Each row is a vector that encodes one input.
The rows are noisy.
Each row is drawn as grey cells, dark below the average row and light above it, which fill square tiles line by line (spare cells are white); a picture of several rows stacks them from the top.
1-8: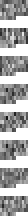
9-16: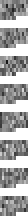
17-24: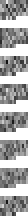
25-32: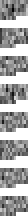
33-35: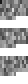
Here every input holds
a point on a 6-point line.
